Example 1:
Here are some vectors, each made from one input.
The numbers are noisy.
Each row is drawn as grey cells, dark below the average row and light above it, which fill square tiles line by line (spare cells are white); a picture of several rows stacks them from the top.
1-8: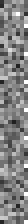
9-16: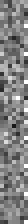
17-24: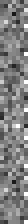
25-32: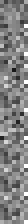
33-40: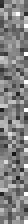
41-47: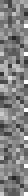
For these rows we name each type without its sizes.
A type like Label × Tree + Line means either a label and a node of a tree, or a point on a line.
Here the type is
Circle.
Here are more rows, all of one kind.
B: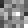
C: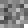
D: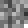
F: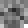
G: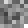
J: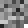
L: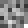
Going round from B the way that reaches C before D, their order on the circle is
B, L, J, F, G, C, D.
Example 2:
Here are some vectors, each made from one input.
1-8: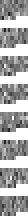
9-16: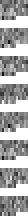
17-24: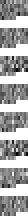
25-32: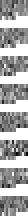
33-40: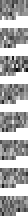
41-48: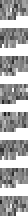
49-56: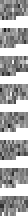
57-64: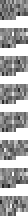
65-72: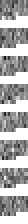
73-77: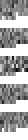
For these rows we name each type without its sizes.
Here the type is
Circle + Unit.
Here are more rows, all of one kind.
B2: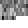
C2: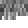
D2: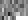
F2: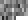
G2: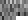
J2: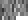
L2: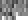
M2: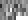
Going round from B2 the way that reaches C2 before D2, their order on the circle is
B2, F2, G2, M2, J2, C2, L2, D2.
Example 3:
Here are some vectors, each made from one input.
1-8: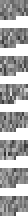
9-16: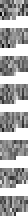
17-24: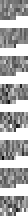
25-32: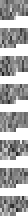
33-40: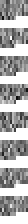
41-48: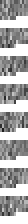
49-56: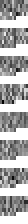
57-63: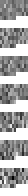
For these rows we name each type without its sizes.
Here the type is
Line.
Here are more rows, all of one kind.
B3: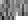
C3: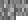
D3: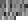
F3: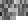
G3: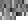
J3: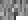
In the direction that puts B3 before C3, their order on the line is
B3, F3, C3, J3, D3, G3.
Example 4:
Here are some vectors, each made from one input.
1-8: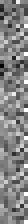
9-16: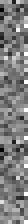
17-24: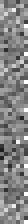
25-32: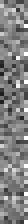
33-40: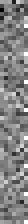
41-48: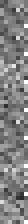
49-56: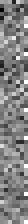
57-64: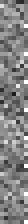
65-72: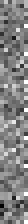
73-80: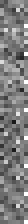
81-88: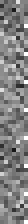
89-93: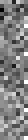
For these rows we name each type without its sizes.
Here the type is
Line.
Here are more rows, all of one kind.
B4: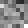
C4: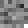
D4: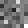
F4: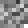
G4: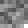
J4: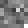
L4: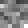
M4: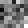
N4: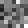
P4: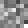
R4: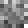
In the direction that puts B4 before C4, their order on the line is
M4, N4, D4, J4, F4, P4, B4, L4, G4, C4, R4.
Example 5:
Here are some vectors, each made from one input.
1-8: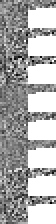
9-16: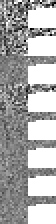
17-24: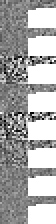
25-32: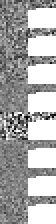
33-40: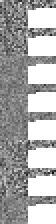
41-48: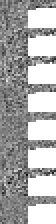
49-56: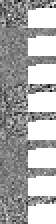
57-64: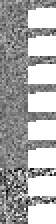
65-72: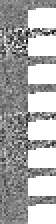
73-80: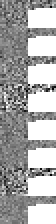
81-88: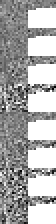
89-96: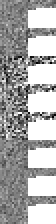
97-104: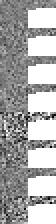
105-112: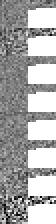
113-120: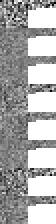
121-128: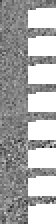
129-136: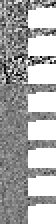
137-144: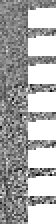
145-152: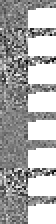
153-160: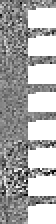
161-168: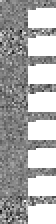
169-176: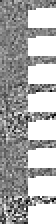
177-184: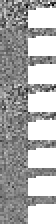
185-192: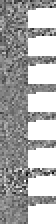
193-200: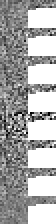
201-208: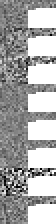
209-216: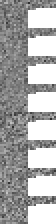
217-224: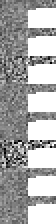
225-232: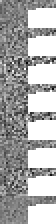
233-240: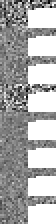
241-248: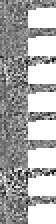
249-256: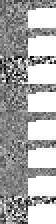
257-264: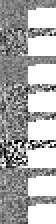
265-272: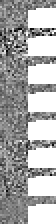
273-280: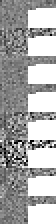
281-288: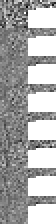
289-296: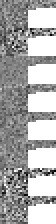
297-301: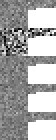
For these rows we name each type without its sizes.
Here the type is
Circle + Unit.
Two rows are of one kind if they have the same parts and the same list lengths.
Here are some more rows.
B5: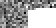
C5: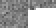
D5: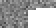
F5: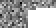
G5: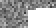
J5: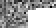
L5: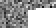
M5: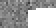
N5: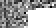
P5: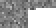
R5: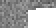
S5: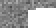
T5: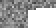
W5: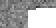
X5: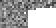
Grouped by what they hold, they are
B5, C5, D5, G5, J5, L5, M5, N5, P5, R5, S5, T5, W5, X5
F5

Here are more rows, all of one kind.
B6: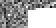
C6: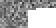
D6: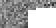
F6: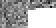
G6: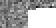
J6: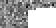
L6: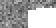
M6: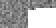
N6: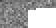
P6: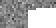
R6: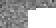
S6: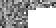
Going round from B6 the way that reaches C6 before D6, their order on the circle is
B6, L6, C6, N6, R6, G6, P6, F6, M6, D6, S6, J6.
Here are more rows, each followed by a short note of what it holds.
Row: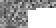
a point on a circle
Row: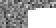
a point on a circle
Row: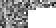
a point on a circle
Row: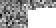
a fixed value
